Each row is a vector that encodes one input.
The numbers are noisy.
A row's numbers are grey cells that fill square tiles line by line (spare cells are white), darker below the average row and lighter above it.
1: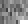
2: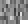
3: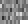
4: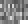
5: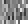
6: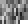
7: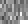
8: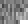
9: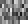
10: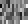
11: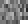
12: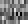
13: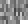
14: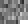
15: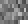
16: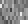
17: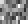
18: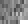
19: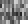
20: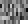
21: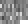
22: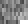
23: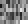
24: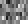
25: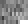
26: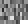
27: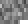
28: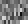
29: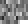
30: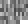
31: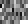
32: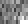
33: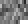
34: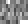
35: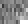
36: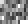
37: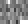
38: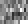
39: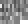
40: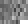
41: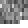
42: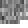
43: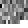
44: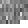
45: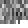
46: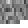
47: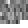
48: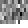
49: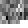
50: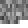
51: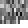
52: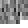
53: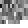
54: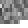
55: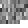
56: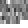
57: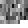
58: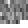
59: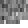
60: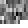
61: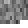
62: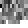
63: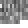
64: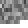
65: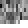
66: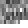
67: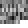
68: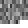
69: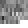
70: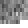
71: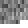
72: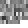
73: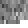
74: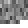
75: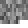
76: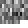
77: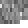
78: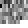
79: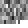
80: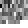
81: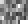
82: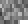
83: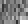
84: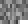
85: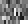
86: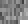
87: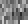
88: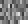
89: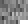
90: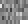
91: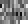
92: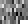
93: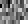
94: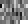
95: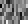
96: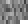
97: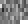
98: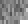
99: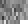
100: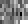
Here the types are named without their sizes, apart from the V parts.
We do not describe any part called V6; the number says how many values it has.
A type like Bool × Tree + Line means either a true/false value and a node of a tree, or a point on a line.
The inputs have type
(Bool × Bool × Bool + V6) × (Tree + Unit).
